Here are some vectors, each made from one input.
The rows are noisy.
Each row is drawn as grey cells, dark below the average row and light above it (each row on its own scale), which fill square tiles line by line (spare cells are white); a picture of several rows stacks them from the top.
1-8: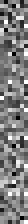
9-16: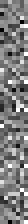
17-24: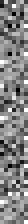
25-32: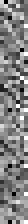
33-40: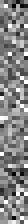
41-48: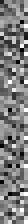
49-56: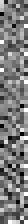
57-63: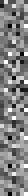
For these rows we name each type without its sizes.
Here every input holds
a list of points on a line.
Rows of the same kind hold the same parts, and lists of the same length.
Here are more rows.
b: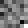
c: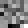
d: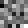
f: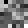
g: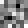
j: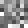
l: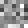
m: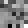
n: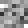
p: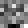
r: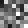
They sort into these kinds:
b, c, d, m, p, r
f, g, j, l
n

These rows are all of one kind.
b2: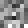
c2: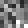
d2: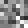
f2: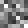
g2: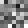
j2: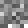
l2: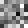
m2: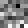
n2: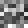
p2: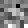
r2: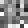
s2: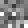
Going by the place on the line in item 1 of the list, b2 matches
c2, m2 and s2.
